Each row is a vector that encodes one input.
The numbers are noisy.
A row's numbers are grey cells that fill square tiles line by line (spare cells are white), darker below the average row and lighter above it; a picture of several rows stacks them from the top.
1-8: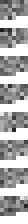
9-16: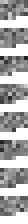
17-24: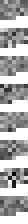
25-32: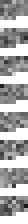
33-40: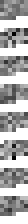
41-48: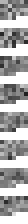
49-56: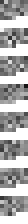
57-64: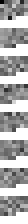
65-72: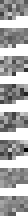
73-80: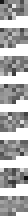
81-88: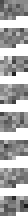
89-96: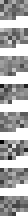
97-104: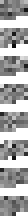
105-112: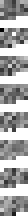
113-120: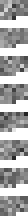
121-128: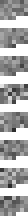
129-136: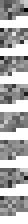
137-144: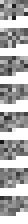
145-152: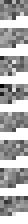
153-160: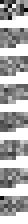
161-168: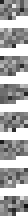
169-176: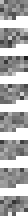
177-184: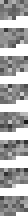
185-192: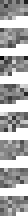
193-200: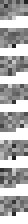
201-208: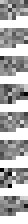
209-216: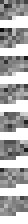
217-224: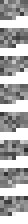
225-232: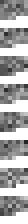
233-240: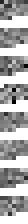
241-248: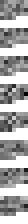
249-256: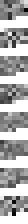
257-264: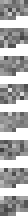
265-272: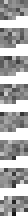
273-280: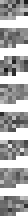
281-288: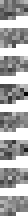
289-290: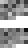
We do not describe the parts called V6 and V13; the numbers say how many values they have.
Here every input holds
either a point on a 4-point line and a point on a 5-point line, or a point on a 10-point line, or a value of V6 and a value of V13.
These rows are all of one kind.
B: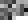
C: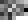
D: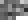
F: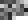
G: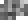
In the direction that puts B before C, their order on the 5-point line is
B, F, D, C, G.
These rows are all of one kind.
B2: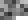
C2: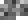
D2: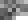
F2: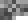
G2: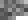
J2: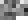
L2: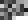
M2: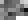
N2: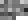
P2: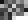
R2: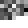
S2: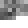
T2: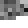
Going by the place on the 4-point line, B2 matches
C2 and J2.
